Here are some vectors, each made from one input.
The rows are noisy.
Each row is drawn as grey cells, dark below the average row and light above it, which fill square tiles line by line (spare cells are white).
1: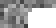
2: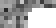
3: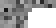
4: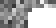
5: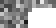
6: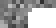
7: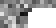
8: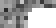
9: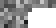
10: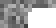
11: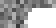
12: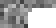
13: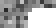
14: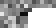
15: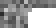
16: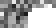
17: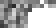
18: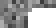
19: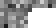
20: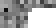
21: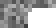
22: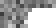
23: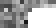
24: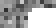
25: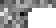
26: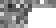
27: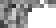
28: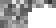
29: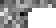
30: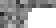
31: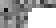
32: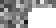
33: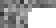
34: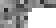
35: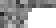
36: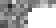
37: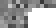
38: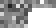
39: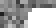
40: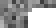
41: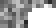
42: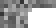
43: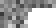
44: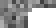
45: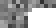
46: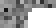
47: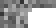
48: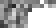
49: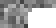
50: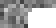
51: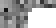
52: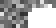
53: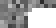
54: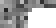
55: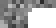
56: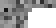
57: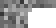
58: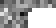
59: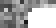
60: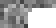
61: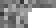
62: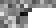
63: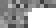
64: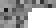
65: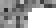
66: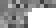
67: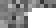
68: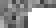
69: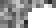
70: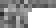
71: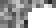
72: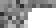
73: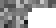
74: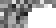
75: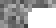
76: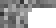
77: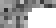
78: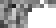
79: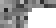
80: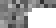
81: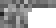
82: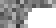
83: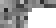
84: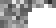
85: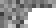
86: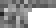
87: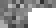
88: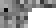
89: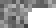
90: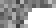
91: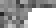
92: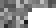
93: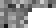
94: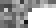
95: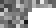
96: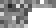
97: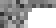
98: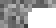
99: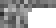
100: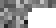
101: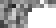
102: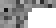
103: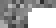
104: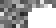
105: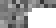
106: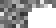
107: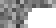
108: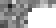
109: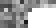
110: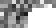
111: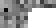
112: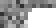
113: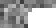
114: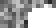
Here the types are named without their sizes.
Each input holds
a true/false value, together with either a label, or a point on a line.
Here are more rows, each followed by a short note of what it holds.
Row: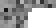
a point on a line and a true/false value
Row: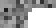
a point on a line and a true/false value
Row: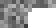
a point on a line and a true/false value
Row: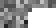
a label and a true/false value
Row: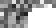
a label and a true/false value
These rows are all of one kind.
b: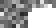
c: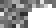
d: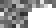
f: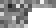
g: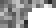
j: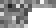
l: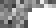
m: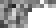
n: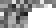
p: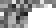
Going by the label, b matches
c, d, n and p.
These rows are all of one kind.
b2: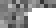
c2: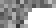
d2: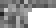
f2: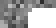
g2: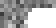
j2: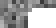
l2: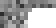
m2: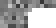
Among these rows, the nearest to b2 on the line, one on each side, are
j2 and m2.
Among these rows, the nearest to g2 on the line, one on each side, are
c2 and d2.
